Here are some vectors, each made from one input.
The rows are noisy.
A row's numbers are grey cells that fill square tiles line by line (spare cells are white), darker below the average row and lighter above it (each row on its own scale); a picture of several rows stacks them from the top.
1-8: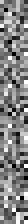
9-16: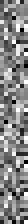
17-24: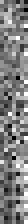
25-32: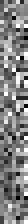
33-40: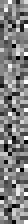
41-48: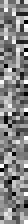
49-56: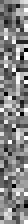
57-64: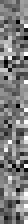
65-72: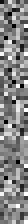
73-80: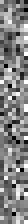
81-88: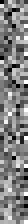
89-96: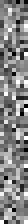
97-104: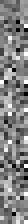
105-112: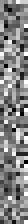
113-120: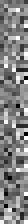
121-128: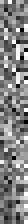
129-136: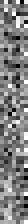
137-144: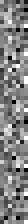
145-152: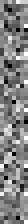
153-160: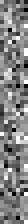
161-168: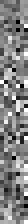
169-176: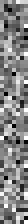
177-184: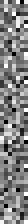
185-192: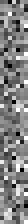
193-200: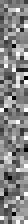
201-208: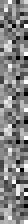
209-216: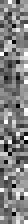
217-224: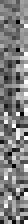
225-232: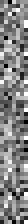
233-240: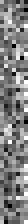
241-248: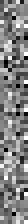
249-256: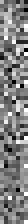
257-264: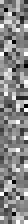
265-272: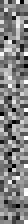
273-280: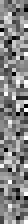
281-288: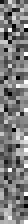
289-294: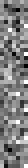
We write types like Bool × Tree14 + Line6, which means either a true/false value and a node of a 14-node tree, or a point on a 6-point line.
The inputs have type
Bool × Bool × Bool × Bool + Line12.
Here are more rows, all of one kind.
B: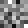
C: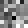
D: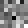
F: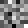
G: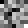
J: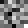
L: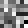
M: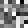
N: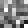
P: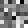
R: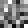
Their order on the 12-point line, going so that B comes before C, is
G, J, F, B, R, N, L, M, P, D, C.
